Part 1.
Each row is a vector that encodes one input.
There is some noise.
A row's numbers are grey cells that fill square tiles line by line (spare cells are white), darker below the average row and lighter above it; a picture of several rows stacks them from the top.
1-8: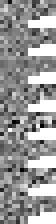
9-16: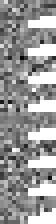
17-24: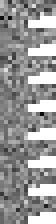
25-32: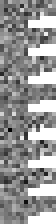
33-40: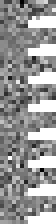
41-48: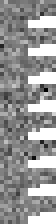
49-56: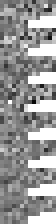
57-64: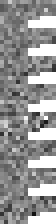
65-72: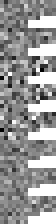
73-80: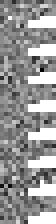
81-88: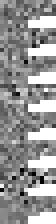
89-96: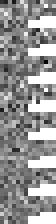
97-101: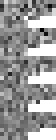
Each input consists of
a list of up to two points on a 12-point line.
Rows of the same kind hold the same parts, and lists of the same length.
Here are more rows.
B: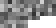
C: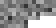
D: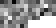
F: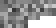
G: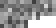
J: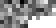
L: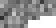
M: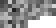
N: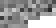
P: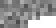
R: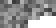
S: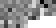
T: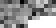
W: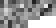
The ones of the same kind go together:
B, C, D, L, N, R, W
F, G, M, P, S
J, T

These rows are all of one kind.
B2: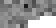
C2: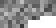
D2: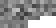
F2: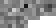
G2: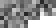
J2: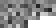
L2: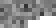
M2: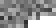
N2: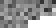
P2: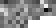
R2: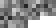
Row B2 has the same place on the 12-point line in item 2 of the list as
C2, F2, J2 and R2.
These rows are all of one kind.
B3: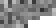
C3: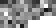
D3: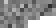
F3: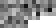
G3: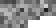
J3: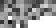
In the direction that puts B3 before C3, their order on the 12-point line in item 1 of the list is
J3, B3, F3, D3, G3, C3.
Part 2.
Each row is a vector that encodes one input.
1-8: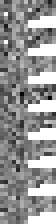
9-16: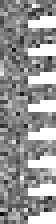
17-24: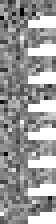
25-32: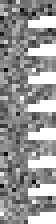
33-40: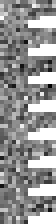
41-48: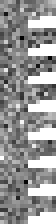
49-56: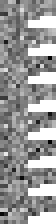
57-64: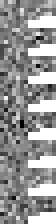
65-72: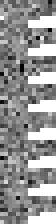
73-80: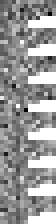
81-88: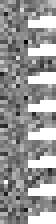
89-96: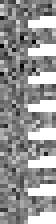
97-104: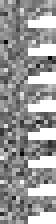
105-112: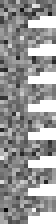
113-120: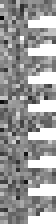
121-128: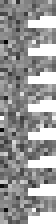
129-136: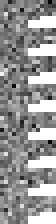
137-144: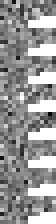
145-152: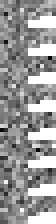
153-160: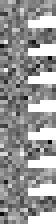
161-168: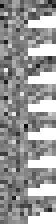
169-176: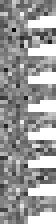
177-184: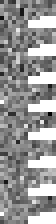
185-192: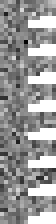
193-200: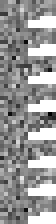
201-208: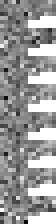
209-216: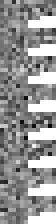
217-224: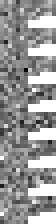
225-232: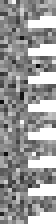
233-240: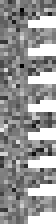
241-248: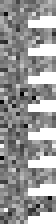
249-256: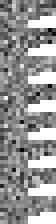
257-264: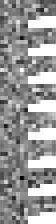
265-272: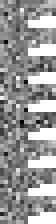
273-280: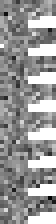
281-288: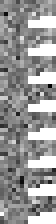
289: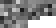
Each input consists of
a point on a 12-point line, together with either a point on a 15-point circle, or a fixed value.
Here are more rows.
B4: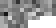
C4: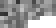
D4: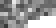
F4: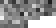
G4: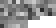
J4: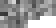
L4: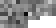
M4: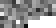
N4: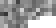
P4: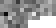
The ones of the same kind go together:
B4, C4, J4, L4, N4, P4
D4, F4, G4, M4

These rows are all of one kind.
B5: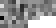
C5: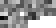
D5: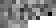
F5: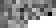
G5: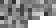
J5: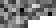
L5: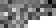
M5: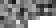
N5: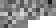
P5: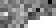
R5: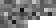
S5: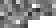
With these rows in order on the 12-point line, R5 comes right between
J5 and L5.
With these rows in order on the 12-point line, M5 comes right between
B5 and P5.
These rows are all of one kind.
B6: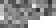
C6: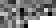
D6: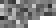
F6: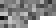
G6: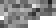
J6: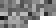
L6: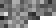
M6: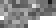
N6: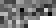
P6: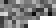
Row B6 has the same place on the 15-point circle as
G6 and M6.
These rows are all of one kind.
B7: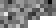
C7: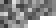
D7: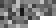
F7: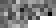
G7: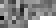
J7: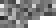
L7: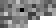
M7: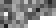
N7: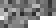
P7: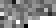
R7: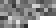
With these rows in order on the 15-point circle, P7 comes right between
J7 and R7.
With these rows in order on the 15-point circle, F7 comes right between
D7 and L7.
